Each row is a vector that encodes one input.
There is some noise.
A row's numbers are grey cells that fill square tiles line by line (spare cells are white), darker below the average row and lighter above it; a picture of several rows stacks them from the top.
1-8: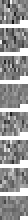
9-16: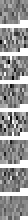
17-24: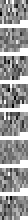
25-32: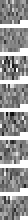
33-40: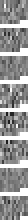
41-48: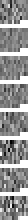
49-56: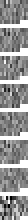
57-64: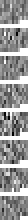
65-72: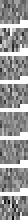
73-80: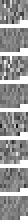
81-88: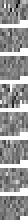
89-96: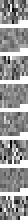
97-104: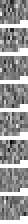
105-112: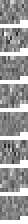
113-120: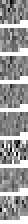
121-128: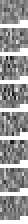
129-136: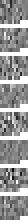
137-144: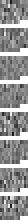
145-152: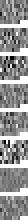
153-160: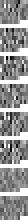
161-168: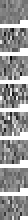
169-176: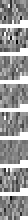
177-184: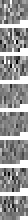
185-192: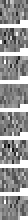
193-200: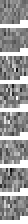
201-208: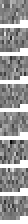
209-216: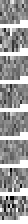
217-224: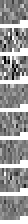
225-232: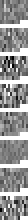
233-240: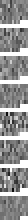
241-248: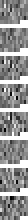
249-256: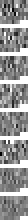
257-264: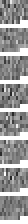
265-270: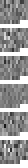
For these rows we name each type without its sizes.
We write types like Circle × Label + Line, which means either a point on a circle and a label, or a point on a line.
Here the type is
Bool × (Tree + Unit).
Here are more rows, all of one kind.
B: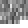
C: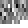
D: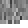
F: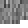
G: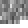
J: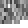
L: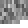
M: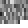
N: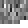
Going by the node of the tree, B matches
G, J and L.
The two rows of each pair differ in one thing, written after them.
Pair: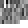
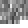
the true/false value
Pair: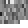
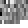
the node of the tree
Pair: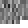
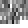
the node of the tree
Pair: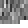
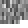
the node of the tree
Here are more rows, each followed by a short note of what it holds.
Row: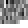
a node of a tree and a true/false value
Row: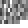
a true/false value
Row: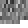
a node of a tree and a true/false value
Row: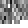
a node of a tree and a true/false value
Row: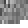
a node of a tree and a true/false value
